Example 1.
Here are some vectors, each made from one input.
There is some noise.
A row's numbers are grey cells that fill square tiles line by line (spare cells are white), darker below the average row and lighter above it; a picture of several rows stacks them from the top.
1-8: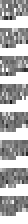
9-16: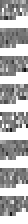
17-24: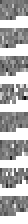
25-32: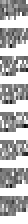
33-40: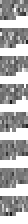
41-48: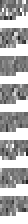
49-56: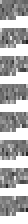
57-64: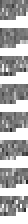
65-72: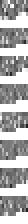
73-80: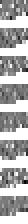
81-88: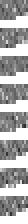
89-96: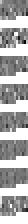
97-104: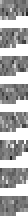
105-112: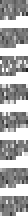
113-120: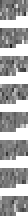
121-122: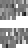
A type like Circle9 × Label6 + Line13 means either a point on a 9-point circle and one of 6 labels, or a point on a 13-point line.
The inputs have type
Line10.
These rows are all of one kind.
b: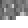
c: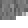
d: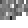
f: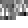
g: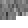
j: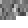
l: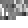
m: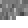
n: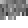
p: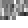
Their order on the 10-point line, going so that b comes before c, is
d, f, b, l, c, p, g, m, j, n.
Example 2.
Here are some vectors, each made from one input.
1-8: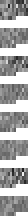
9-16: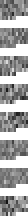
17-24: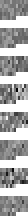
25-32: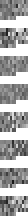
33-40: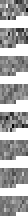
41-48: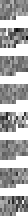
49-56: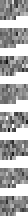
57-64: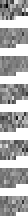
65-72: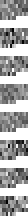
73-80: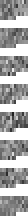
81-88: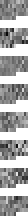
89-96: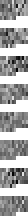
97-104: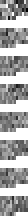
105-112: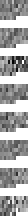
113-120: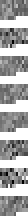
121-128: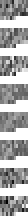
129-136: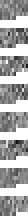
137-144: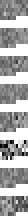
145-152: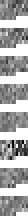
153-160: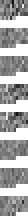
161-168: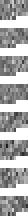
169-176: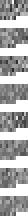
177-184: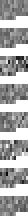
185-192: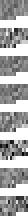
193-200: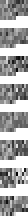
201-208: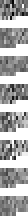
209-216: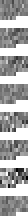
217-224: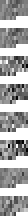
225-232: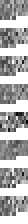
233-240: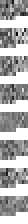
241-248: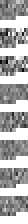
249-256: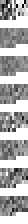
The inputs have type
Line10.
